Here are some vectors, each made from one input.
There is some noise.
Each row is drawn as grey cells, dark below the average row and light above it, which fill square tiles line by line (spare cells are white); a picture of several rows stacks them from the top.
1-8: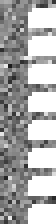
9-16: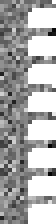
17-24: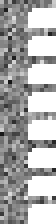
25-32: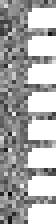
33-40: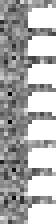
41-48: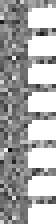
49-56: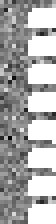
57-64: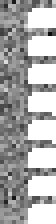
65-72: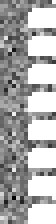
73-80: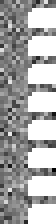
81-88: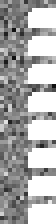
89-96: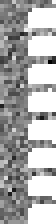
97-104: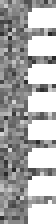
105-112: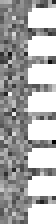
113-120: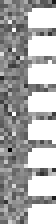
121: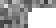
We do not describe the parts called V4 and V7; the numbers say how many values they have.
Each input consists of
a value of V7, together with either one of 6 labels and a value of V4, or a point on an 8-point line.
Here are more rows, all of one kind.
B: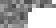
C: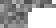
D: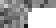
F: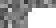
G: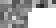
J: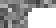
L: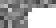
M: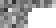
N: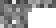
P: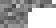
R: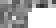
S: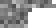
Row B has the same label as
F, G and R.
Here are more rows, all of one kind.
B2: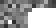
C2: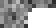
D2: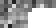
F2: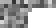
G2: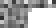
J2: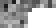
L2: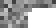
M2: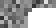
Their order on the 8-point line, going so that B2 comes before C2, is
D2, B2, C2, J2, L2, M2, G2, F2.
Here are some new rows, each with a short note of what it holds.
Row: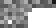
a point on an 8-point line and a value of V7
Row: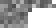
one of 6 labels, a value of V4 and a value of V7
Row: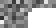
a point on an 8-point line and a value of V7
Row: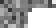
a point on an 8-point line and a value of V7
